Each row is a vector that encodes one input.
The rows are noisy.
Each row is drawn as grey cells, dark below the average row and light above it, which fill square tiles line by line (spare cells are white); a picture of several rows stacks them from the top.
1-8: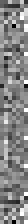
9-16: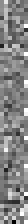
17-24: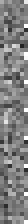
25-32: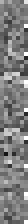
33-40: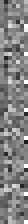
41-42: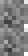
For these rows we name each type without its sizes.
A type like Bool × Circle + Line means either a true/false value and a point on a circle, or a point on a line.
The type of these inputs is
List(Line).
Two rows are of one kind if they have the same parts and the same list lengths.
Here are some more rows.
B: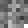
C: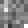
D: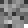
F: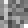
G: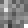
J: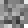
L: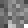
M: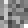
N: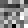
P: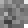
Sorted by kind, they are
B, D, L
C, F, G, J, M, P
N

